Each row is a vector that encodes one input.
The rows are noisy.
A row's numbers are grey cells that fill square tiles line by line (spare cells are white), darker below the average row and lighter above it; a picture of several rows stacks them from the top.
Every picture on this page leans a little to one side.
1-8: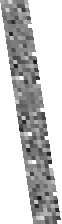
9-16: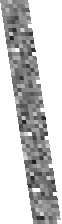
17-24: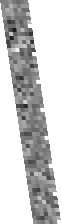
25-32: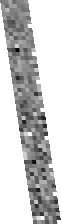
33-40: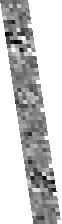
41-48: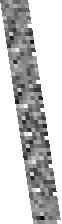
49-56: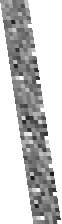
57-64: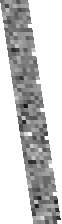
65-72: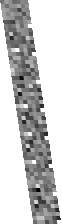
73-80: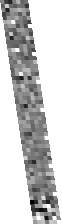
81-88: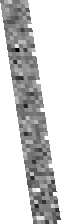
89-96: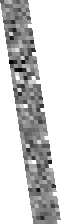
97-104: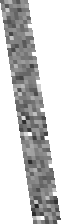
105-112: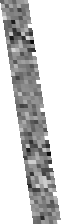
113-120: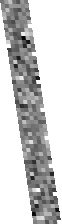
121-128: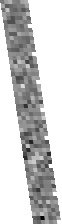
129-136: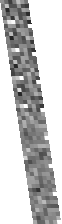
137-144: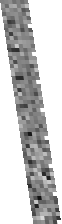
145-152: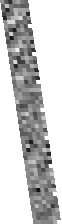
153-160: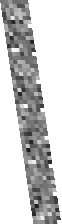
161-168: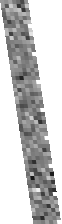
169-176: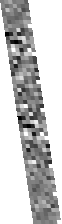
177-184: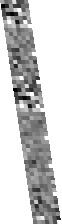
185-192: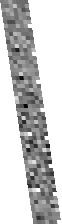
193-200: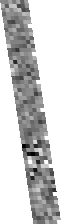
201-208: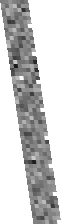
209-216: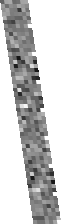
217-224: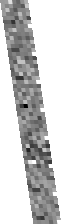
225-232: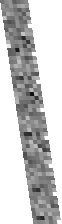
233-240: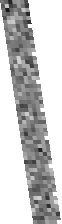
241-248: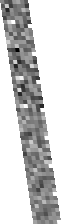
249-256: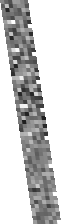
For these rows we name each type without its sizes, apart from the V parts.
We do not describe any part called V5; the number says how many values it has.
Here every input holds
a list of items, each a label, a true/false value and a value of V5.
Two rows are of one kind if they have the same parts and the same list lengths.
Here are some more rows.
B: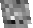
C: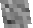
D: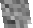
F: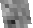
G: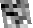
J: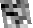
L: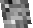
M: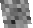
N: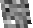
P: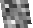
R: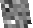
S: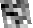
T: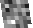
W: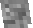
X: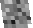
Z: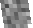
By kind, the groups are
B, C, D, F, M, W, X, Z
G, J, S
L, N, P, R, T

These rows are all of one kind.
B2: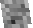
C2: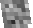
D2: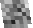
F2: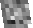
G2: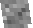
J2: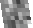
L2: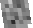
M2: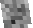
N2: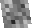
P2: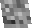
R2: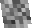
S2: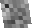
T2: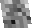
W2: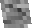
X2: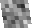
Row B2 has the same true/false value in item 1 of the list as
G2, M2, S2 and W2.
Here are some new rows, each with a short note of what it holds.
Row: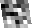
the empty list
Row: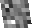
a list of one item
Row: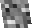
a list of one item
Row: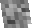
a list of two items
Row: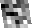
the empty list
